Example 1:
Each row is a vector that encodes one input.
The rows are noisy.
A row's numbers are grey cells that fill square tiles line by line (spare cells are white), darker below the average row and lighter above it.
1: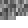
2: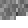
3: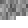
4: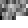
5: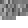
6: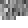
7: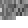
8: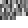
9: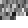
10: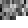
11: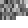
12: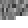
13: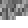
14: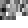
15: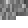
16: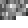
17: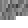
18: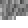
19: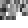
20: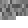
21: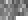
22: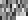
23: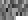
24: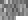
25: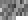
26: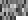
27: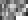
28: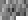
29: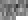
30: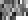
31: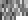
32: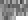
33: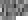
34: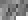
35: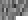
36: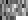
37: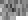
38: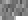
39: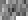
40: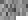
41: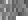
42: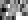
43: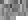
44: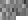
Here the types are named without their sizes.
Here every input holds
either a point on a line, or three true/false values.
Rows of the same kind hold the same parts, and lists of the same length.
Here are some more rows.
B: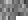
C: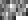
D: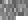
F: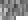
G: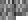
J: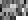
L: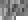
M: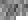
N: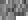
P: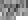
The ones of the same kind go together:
B, D, F, G, L, M, N, P
C, J

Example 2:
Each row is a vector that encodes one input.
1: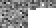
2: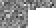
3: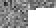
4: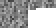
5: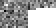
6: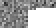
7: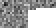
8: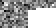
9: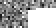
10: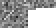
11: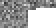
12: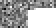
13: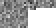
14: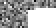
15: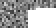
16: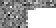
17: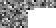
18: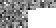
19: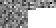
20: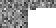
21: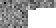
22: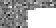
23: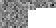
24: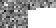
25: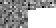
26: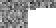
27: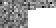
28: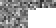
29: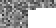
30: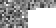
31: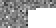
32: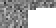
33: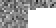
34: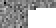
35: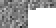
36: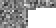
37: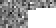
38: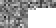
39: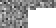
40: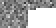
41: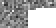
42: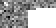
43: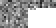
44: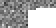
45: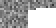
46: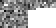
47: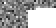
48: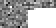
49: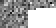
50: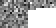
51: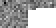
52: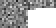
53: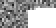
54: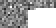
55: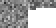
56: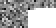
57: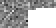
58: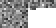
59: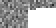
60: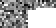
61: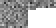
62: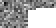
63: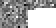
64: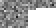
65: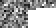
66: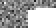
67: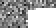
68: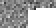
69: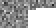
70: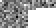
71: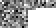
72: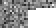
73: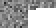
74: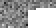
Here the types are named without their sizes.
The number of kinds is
3.
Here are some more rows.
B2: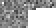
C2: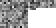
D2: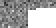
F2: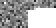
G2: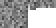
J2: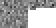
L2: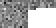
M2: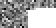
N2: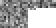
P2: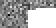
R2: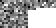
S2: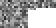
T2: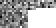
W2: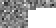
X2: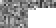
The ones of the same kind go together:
B2, C2, D2, G2, J2, L2, W2
F2, M2, P2, R2, T2
N2, S2, X2

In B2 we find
a node of a tree.
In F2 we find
three true/false values.
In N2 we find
a fixed value.
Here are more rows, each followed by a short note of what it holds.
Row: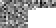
a fixed value
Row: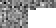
a node of a tree
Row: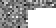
three true/false values
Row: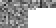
a fixed value
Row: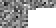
a node of a tree
